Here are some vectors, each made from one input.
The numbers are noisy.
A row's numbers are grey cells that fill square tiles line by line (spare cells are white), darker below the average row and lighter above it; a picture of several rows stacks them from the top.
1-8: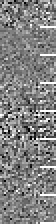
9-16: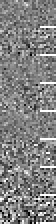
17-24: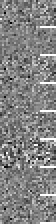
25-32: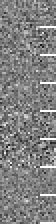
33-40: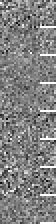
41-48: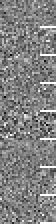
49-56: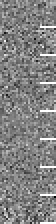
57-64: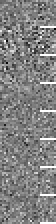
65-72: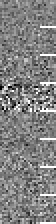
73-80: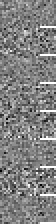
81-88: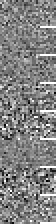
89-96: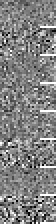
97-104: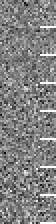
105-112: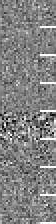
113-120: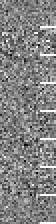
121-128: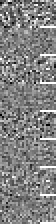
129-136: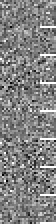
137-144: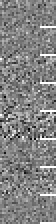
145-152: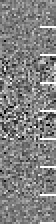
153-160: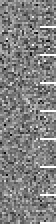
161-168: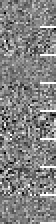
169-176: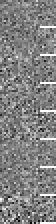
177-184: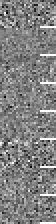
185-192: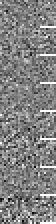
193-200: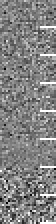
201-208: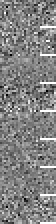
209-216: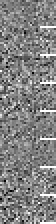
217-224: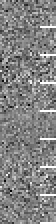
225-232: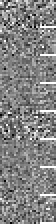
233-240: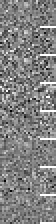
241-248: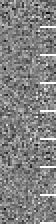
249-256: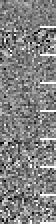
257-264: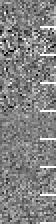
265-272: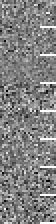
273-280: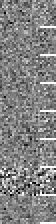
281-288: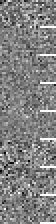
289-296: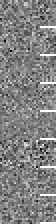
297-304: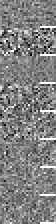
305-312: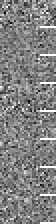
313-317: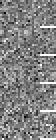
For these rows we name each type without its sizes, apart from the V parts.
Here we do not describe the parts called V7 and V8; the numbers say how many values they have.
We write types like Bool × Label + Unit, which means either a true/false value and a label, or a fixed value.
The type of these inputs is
Bool × ((Circle + V8) × V7 + Unit) + Tree × Tree.
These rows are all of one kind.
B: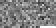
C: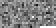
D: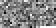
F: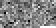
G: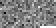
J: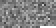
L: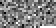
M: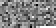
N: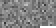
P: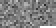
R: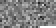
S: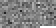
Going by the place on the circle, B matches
G, J and N.
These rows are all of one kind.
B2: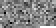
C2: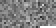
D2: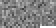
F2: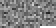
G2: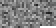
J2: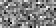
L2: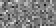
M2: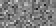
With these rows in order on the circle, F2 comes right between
B2 and G2.
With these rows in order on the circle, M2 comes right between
G2 and J2.
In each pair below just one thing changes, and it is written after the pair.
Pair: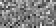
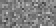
the value of V7
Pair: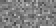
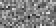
the value of V7
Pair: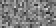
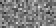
the value of V7
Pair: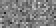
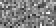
the true/false value
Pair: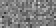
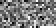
the true/false value
